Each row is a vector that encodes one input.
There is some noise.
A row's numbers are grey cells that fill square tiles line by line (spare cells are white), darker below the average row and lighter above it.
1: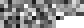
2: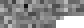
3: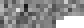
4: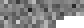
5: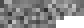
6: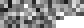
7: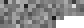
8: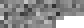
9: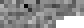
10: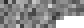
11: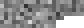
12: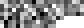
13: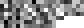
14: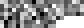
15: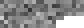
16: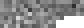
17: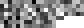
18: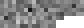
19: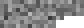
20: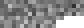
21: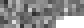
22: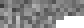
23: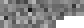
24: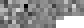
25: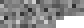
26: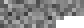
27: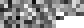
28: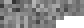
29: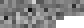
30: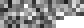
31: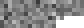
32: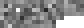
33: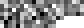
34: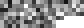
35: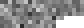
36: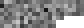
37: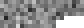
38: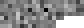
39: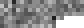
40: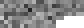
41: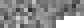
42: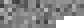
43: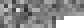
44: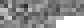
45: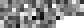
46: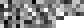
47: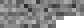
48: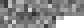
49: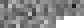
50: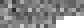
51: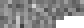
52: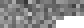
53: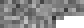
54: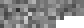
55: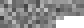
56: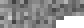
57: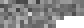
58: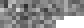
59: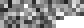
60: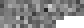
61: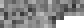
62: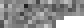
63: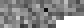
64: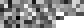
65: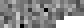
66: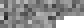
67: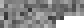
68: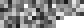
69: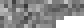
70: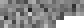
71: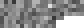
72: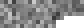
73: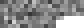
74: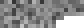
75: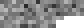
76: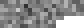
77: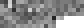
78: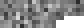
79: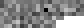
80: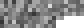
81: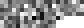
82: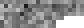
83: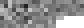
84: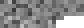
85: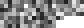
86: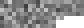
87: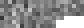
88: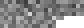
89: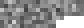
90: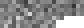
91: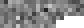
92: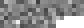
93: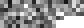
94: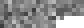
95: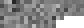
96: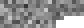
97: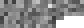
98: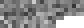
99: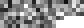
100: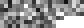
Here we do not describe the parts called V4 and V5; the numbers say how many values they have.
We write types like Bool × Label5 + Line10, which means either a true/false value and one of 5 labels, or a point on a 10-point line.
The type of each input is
Circle6 × Circle6 × V4 × V5 + Line3 × Line3.
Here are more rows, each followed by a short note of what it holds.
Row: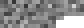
a point on each of two 6-point circles, a value of V4 and a value of V5
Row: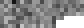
a point on each of two 6-point circles, a value of V4 and a value of V5
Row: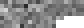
a point on each of two 6-point circles, a value of V4 and a value of V5
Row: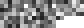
a point on each of two 3-point lines
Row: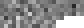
a point on each of two 6-point circles, a value of V4 and a value of V5
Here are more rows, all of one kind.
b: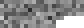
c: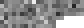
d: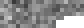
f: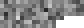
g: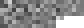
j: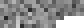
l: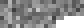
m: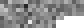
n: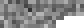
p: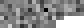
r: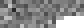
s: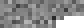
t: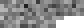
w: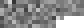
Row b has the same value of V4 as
c, j, n and t.
